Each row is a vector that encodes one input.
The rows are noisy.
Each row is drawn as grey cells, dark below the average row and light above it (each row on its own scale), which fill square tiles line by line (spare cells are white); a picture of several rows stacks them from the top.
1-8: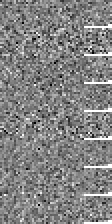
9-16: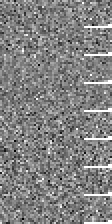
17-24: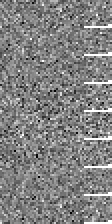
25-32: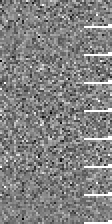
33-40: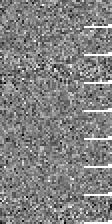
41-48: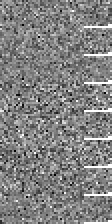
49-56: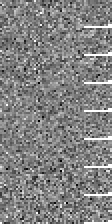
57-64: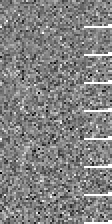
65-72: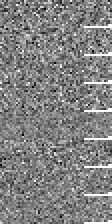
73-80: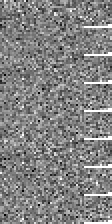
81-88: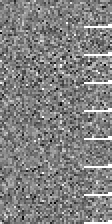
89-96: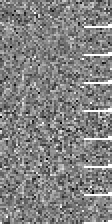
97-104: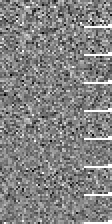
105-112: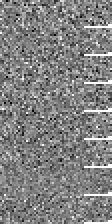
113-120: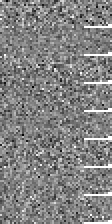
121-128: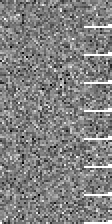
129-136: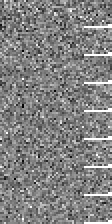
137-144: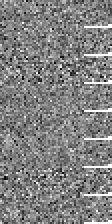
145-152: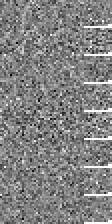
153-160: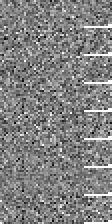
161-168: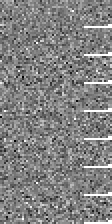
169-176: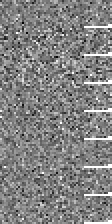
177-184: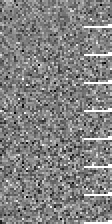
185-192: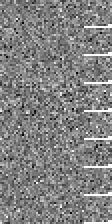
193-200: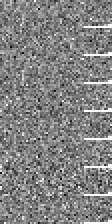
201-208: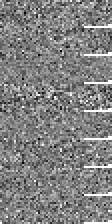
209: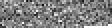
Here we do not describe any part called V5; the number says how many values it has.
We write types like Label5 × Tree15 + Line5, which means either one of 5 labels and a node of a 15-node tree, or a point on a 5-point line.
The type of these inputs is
(Label4 + Tree7) × Line7 + Label6 × V5.
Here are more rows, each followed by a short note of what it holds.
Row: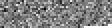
one of 4 labels and a point on a 7-point line
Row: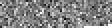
a point on a 7-point line and a node of a 7-node tree
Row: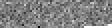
one of 4 labels and a point on a 7-point line
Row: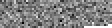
one of 6 labels and a value of V5
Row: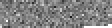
one of 6 labels and a value of V5
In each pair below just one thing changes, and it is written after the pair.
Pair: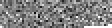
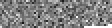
the label
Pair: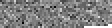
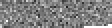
the label
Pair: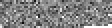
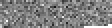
the value of V5
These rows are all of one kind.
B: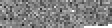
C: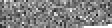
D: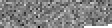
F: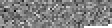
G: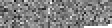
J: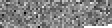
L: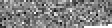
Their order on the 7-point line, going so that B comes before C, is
B, D, J, F, L, G, C.
